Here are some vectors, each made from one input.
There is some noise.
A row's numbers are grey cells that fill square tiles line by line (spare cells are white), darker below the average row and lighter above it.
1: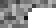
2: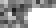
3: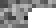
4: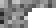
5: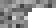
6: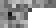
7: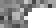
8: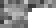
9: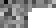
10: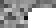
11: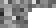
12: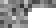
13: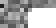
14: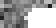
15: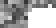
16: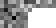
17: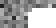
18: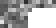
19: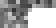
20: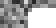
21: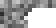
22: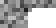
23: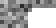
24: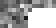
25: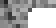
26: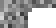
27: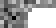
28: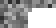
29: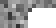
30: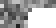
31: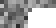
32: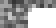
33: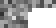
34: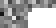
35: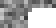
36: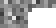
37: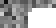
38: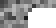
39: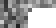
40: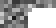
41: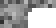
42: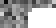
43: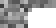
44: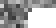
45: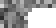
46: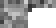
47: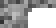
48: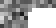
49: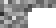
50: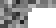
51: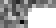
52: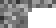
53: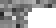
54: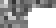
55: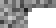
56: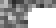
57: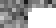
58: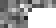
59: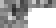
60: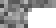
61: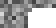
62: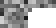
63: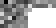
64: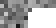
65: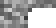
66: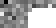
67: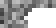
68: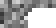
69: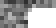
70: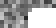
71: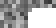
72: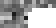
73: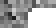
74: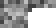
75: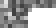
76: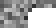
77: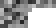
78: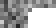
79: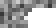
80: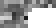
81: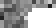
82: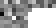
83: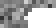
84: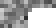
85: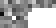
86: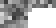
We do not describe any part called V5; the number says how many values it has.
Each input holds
three true/false values, together with either a point on a 6-point line, or a value of V5.
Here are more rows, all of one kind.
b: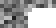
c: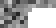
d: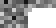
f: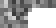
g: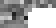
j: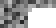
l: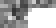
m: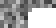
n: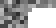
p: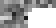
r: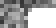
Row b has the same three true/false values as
c, d, j and n.
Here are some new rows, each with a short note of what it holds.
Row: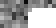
three true/false values and a value of V5
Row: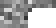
a point on a 6-point line and three true/false values
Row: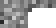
a point on a 6-point line and three true/false values
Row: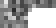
three true/false values and a value of V5
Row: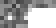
three true/false values and a value of V5
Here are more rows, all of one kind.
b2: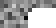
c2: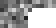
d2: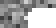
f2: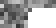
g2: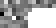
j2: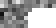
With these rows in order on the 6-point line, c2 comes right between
b2 and g2.
